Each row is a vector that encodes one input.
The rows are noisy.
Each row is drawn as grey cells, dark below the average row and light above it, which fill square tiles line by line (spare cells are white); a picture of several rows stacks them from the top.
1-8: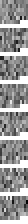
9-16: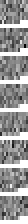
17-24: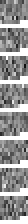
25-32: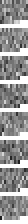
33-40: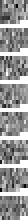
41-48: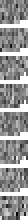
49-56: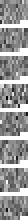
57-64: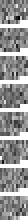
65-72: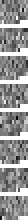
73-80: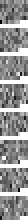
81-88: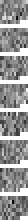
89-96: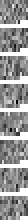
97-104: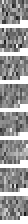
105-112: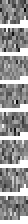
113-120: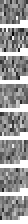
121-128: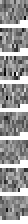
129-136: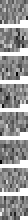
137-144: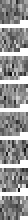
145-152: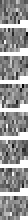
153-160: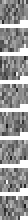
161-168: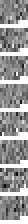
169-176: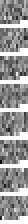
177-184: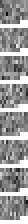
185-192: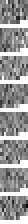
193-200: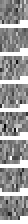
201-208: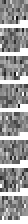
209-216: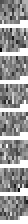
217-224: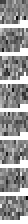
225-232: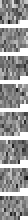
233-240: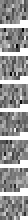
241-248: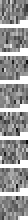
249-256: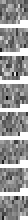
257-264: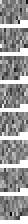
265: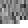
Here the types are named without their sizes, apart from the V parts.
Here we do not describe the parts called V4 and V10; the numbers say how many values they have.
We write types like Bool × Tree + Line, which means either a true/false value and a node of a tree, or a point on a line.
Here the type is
(Circle + V4) × (Circle + V10).
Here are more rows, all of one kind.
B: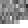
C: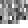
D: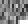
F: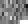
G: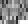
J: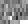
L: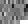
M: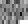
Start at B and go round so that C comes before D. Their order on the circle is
B, C, G, J, M, L, D, F.
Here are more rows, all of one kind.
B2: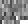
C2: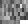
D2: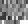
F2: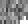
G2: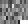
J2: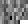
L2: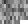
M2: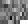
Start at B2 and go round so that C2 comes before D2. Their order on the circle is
B2, C2, M2, J2, G2, F2, D2, L2.
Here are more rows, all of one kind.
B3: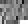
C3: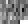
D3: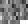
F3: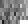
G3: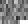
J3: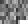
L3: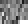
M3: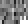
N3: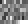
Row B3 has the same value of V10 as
D3, L3 and N3.
